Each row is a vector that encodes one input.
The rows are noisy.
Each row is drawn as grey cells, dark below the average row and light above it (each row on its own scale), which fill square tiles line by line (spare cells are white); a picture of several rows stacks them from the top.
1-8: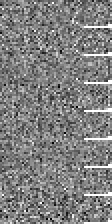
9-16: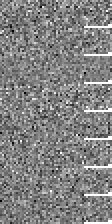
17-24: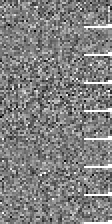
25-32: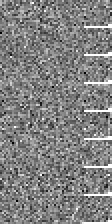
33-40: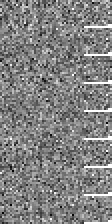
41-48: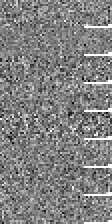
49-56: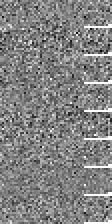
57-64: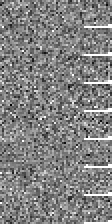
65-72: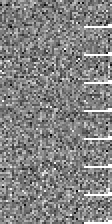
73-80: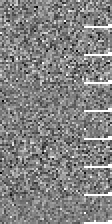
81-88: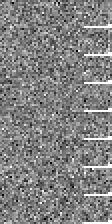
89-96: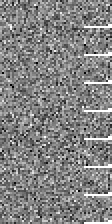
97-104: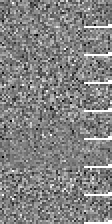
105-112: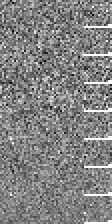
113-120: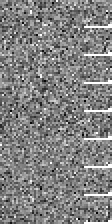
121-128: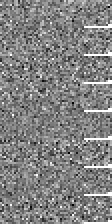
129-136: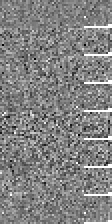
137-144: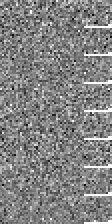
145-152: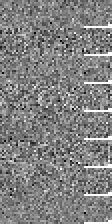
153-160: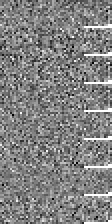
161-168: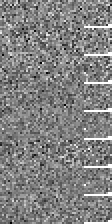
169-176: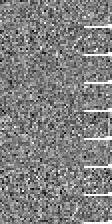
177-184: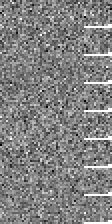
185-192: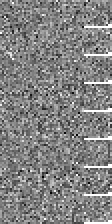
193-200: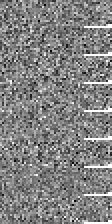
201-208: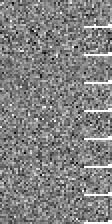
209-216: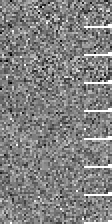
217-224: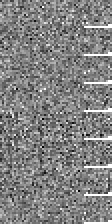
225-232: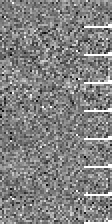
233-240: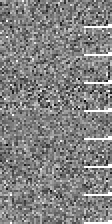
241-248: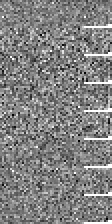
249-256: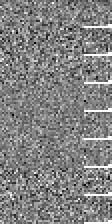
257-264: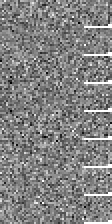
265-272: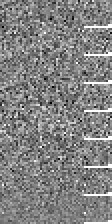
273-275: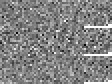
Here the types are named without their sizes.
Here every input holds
a list of items, each either a point on a circle, or a label and a true/false value.
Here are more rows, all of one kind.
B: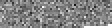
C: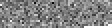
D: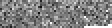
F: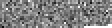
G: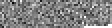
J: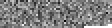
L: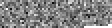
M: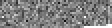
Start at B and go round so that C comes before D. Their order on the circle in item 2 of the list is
B, J, M, L, C, D, F, G.
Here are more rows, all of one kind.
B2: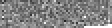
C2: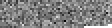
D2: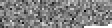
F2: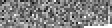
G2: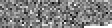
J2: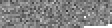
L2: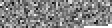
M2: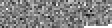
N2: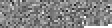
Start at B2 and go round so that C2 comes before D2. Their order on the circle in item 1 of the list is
B2, C2, L2, M2, G2, D2, N2, J2, F2.
